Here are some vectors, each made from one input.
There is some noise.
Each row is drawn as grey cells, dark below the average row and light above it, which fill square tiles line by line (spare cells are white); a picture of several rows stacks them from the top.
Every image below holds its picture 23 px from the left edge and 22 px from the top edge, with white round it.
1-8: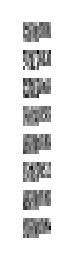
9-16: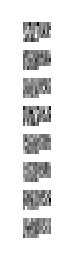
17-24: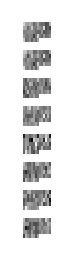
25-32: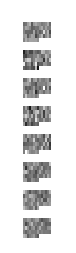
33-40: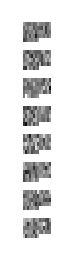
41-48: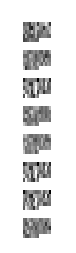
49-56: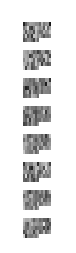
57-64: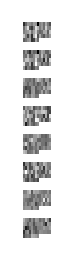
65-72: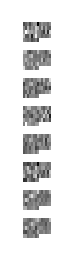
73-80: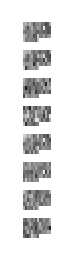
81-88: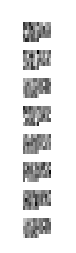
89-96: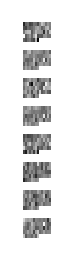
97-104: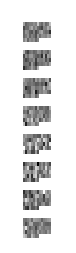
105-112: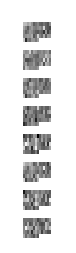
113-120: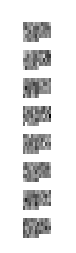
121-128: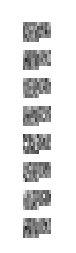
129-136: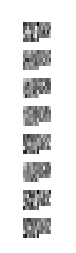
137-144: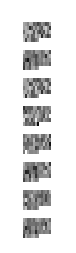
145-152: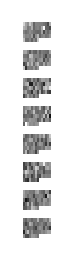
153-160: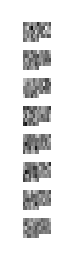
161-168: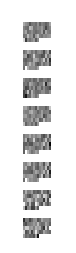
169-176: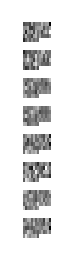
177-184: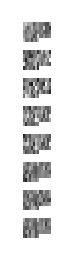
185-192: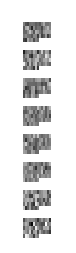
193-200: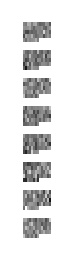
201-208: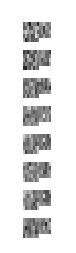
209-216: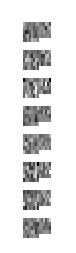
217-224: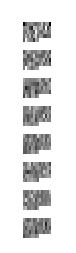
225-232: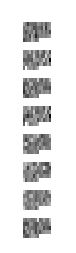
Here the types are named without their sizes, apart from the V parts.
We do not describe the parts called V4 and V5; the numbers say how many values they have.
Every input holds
a point on a line, together with either a point on a line, a node of a tree and a value of V4, or a value of V5.
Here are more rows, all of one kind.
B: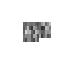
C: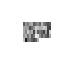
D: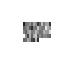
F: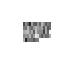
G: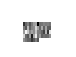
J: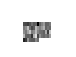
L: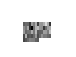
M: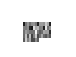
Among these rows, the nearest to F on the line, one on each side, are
C and G.
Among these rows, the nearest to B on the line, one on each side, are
G and J.
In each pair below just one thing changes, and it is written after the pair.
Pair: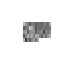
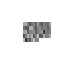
the value of V4
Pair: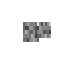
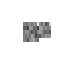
the place on one of the two lines
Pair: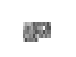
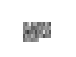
the place on one of the two lines
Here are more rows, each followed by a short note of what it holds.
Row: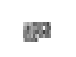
a point on each of two lines, a node of a tree and a value of V4
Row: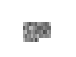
a point on each of two lines, a node of a tree and a value of V4
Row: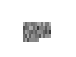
a point on each of two lines, a node of a tree and a value of V4
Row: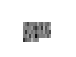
a point on each of two lines, a node of a tree and a value of V4
